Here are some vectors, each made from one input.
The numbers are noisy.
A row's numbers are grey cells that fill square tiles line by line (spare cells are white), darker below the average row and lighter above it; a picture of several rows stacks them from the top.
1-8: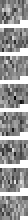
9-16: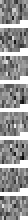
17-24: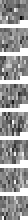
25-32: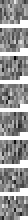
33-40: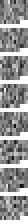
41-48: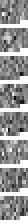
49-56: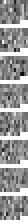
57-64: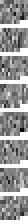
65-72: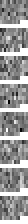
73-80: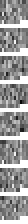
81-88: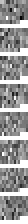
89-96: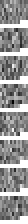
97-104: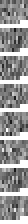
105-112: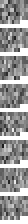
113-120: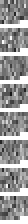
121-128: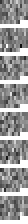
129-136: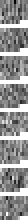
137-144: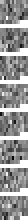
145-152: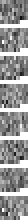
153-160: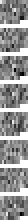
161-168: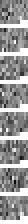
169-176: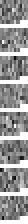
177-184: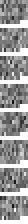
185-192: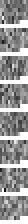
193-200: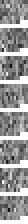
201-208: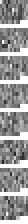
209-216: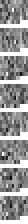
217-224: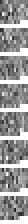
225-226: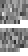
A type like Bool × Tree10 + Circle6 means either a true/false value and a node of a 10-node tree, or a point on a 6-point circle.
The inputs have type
(Line9 + Line11) × Line11.
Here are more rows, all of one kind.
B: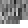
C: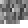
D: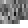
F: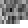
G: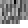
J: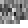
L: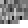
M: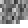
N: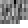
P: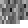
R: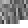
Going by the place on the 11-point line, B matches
D, G and N.
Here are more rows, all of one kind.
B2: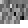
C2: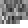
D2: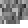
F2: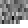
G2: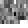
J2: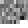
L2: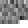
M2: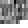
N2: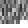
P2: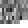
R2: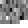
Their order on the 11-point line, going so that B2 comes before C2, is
B2, J2, D2, R2, P2, C2, F2, L2, M2, N2, G2.
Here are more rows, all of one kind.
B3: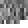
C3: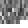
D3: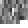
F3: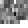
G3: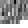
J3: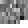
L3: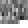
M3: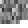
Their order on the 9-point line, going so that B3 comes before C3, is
F3, L3, J3, B3, C3, G3, M3, D3.
